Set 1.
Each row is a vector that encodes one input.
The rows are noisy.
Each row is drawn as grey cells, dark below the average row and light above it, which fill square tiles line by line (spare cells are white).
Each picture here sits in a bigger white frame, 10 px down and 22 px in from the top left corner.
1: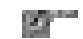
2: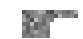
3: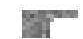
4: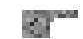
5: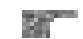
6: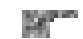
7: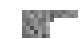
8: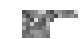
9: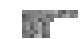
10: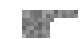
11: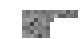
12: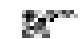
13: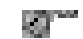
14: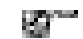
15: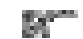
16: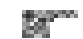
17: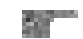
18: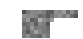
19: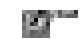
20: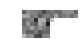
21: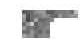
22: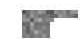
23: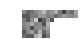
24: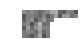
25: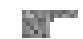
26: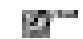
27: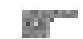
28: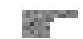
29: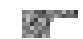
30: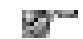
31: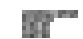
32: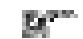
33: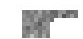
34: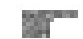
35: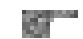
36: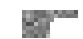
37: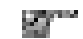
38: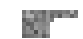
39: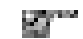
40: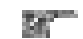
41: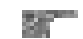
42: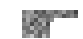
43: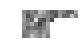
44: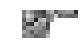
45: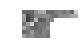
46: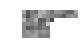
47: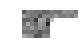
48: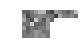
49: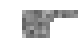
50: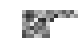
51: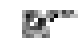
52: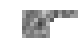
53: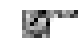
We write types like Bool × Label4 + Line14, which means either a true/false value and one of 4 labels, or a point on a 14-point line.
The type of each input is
Circle10.
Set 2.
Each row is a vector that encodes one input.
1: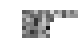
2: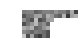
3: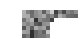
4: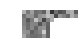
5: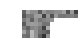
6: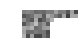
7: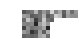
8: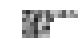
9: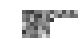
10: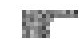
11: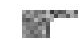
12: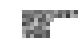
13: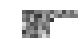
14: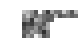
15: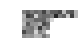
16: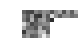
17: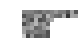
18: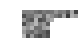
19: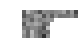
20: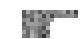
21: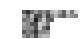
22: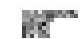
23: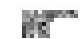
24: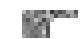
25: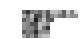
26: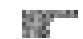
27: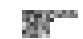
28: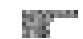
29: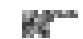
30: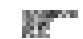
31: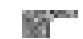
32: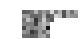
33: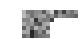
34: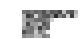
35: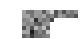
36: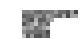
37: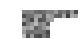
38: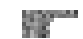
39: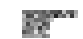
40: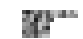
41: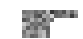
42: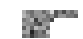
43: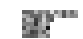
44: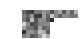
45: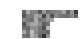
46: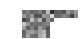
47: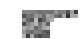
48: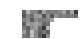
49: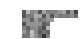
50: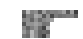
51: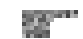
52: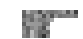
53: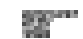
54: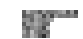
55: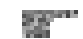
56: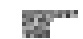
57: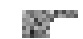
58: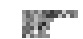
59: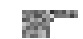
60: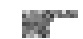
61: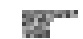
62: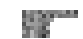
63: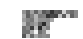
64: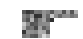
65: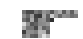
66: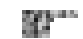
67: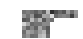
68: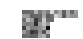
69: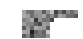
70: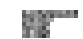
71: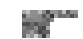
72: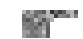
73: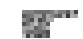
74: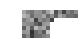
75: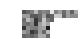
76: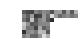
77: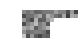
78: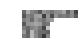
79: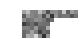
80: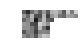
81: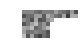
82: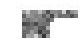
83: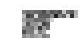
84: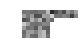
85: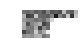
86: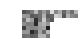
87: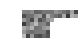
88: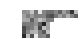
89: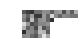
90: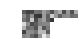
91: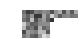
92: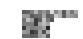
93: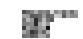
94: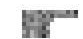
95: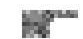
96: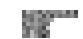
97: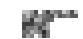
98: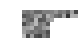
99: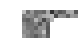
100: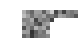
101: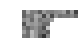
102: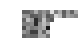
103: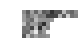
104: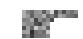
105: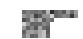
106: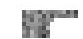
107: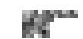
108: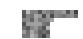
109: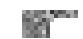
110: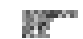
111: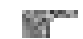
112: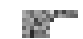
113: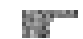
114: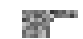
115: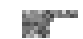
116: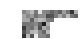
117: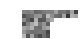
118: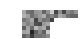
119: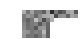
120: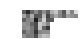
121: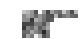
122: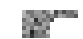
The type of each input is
Line13.
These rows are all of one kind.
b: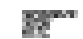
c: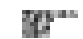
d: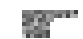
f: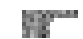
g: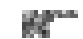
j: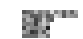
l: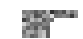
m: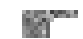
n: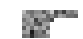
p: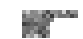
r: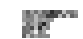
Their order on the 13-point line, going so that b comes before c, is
b, r, g, p, f, d, m, l, c, j, n.
